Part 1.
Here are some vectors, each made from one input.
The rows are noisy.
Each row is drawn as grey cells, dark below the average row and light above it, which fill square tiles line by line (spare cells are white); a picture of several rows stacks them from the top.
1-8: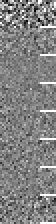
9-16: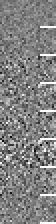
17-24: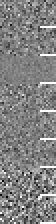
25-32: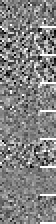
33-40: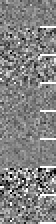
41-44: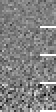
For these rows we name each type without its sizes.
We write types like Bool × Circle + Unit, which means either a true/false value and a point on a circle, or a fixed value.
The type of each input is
Tree.
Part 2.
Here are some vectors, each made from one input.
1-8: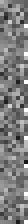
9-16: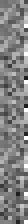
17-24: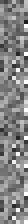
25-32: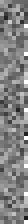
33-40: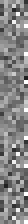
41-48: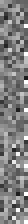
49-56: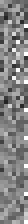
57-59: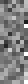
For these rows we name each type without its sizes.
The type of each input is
Line.
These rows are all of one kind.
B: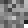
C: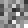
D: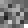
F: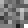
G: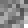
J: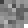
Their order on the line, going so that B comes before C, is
D, F, B, J, G, C.
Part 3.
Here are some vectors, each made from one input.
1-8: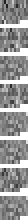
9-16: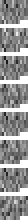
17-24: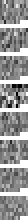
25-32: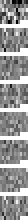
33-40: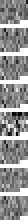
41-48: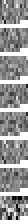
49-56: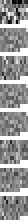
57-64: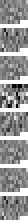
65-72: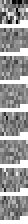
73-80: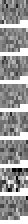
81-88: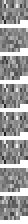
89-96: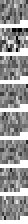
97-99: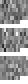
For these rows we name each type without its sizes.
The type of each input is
Bool × Bool × Bool + Unit.
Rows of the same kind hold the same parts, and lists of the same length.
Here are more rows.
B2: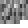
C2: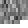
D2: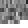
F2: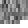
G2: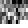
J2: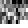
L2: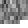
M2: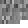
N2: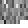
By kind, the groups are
B2, C2, D2, F2, L2, M2, N2
G2, J2

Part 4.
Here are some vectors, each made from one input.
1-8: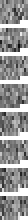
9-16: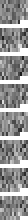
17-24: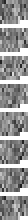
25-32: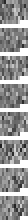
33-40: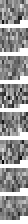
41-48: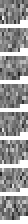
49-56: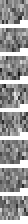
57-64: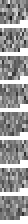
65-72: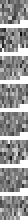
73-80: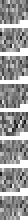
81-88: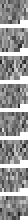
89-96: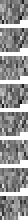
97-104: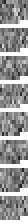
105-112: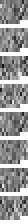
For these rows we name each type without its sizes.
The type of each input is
Circle.
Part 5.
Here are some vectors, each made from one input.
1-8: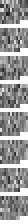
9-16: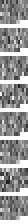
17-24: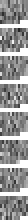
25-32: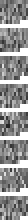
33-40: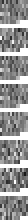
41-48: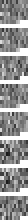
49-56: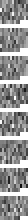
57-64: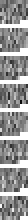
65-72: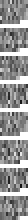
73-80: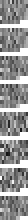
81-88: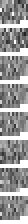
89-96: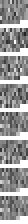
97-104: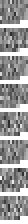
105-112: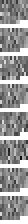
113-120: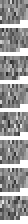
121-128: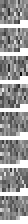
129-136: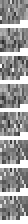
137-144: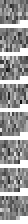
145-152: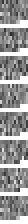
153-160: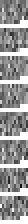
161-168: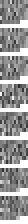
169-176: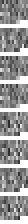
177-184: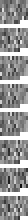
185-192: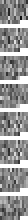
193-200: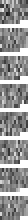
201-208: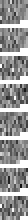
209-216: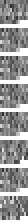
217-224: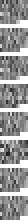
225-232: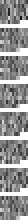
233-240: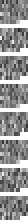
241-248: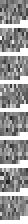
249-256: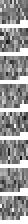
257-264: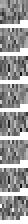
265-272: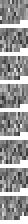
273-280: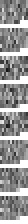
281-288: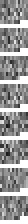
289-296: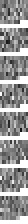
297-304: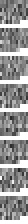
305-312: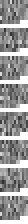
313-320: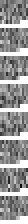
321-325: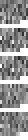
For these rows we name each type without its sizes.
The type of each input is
Circle.
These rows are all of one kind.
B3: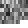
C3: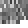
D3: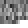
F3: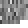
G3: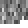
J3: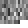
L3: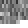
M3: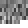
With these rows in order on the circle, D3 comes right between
F3 and L3.
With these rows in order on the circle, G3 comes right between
J3 and M3.
